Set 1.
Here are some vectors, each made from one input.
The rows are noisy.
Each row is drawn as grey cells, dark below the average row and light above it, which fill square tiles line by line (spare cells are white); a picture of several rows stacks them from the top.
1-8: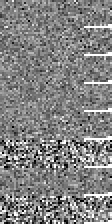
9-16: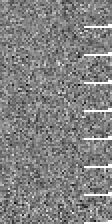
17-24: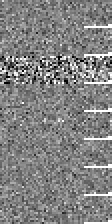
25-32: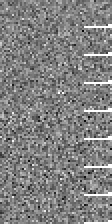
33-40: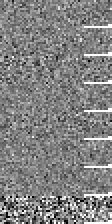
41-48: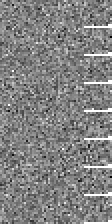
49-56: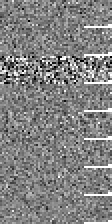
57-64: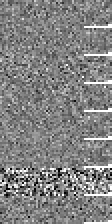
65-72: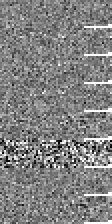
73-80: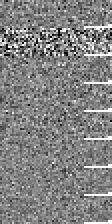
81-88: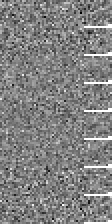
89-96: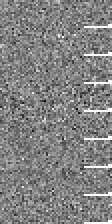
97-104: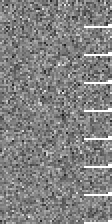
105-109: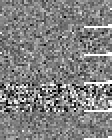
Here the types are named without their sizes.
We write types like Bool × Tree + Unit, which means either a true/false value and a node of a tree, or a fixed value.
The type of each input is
Bool × Label + Unit.
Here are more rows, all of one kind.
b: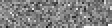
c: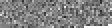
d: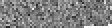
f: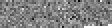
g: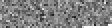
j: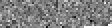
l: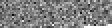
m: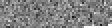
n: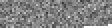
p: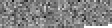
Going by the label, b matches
d, g, j and m.
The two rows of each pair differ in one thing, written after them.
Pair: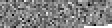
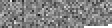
the true/false value
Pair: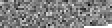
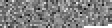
the label
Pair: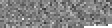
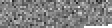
the label
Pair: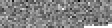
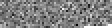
the true/false value
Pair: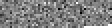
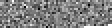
the label
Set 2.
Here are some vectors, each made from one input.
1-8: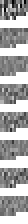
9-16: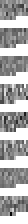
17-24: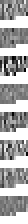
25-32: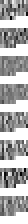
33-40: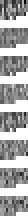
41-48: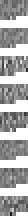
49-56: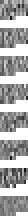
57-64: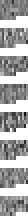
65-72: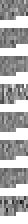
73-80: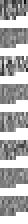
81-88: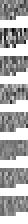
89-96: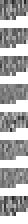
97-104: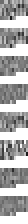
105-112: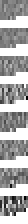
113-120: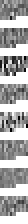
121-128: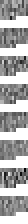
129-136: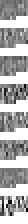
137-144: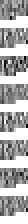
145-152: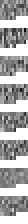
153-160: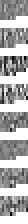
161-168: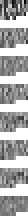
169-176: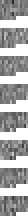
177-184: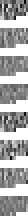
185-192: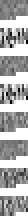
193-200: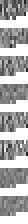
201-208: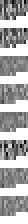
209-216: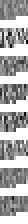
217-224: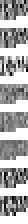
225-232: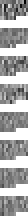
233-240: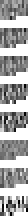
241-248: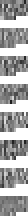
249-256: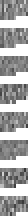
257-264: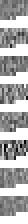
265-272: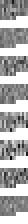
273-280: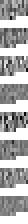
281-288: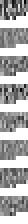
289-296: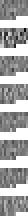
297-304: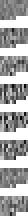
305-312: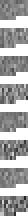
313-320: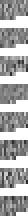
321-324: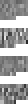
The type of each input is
Line4 + Line9.
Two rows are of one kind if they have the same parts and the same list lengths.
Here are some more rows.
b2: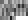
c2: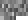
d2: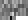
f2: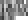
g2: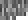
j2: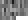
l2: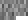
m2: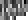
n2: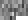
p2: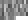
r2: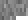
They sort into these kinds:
b2, c2, d2, n2
f2, g2, j2, l2, m2, p2, r2

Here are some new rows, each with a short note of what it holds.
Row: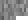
a point on a 9-point line
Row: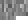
a point on a 9-point line
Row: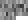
a point on a 4-point line
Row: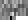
a point on a 4-point line
